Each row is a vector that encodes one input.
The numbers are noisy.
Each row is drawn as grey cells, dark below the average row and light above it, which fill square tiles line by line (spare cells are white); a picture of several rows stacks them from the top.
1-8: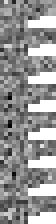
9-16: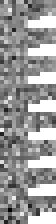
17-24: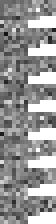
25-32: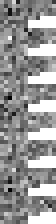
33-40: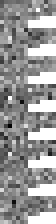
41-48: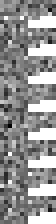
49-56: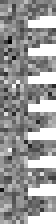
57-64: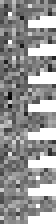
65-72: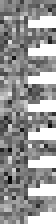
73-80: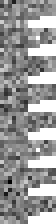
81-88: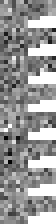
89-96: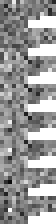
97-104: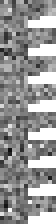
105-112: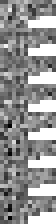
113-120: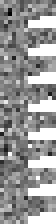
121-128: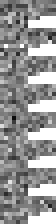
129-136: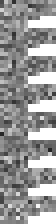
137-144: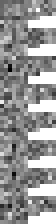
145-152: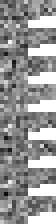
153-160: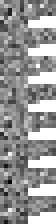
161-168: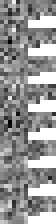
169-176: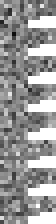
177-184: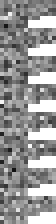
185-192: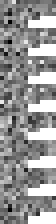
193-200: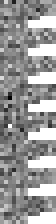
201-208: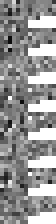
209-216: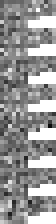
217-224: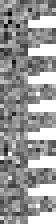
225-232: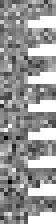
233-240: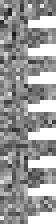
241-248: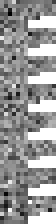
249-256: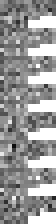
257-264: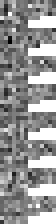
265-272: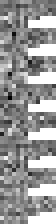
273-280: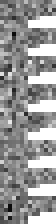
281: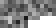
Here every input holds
either a point on a 16-point circle, or a point on a 19-point circle.
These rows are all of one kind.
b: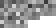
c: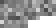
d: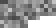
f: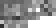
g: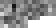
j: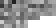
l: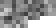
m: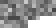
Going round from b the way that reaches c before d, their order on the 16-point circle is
b, f, c, d, m, g, l, j.
